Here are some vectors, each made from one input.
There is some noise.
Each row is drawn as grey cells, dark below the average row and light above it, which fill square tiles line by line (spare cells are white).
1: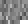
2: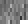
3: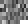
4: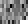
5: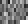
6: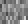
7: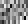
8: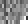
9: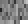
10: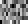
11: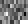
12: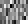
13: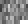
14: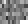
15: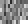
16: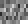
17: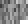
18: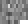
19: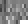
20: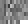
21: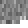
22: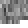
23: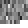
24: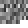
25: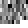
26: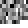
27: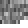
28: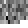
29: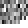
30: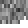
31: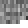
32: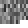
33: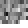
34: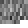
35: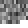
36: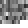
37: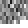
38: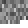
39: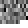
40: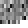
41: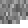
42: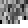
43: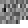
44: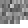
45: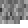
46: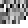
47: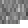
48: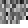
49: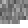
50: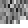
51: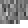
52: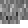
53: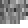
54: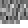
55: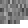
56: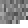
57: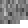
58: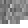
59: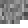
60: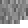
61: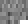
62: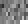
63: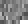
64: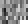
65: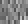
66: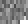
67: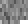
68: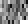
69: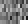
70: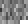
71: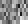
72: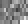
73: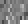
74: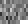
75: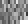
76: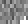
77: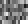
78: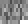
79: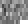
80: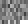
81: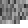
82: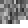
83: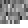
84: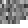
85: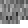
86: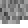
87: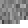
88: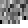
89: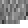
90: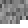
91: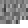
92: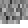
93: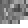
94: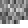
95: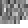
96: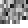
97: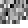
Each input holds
a true/false value, together with either a point on a 4-point line, or a list of up to three points on a 5-point line.
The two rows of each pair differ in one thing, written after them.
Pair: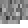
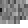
the place on the 5-point line in item 1 of the list
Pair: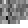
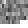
the place on the 5-point line in item 1 of the list
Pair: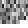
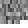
the true/false value
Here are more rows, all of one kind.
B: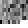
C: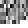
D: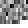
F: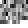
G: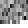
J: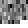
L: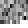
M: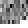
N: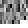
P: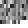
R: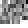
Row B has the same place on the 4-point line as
F, P and R.
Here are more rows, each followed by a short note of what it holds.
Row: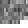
a true/false value, together with a list of two items
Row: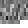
a true/false value, together with the empty list
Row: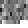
a true/false value, together with a list of one item
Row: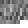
a true/false value, together with the empty list
